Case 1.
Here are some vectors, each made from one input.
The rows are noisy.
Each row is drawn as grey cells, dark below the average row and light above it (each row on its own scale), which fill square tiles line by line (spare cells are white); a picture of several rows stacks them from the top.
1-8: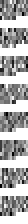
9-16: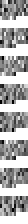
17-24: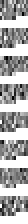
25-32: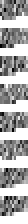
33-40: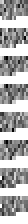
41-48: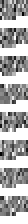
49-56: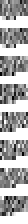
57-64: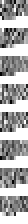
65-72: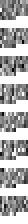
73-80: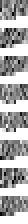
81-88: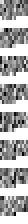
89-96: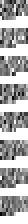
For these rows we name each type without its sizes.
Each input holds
four true/false values.
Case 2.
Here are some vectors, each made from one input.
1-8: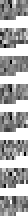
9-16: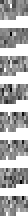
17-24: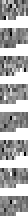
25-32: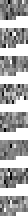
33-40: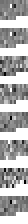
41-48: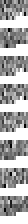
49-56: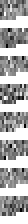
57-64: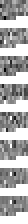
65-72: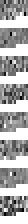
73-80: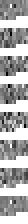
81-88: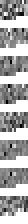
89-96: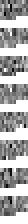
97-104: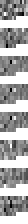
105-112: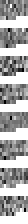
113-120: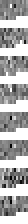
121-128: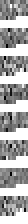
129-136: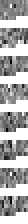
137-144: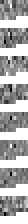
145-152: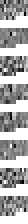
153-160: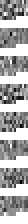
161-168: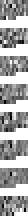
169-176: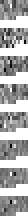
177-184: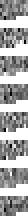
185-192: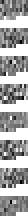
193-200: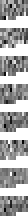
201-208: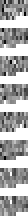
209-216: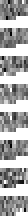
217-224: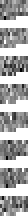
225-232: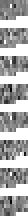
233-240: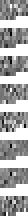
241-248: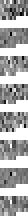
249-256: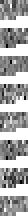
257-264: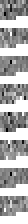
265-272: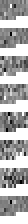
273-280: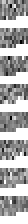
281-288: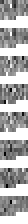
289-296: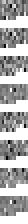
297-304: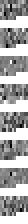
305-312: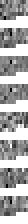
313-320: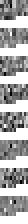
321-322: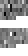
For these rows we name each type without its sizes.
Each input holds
either a fixed value, or four true/false values.
